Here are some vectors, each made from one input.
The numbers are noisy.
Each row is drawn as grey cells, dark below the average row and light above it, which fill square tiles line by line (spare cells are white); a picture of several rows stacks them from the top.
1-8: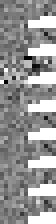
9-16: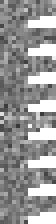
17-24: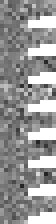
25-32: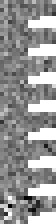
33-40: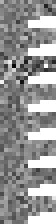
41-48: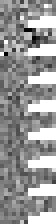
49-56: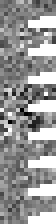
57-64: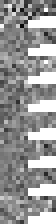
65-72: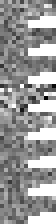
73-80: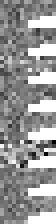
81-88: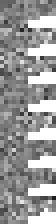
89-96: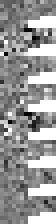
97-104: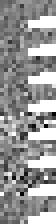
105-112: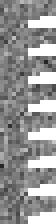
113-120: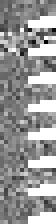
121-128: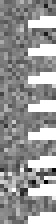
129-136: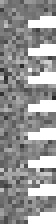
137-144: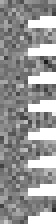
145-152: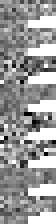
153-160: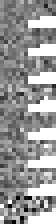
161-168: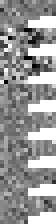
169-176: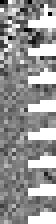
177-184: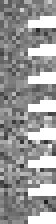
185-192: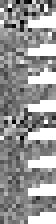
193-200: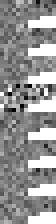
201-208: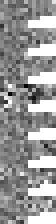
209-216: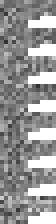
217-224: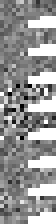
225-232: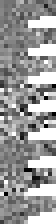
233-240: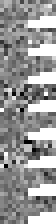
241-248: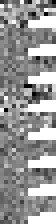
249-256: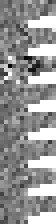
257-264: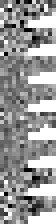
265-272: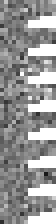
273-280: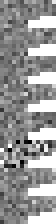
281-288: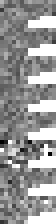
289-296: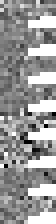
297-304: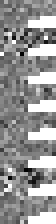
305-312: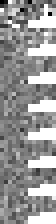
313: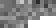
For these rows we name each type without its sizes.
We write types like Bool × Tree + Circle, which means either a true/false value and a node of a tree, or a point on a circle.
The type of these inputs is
Bool × Circle + Label.
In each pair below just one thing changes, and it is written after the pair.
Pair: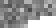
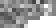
the true/false value
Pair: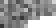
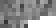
the place on the circle
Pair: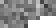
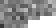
the place on the circle
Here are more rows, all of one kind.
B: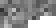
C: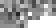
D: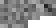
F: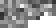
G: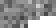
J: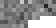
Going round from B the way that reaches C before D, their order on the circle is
B, C, G, D, J, F.
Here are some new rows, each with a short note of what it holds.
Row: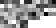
a label
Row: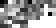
a label
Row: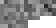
a point on a circle and a true/false value
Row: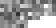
a point on a circle and a true/false value
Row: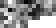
a label
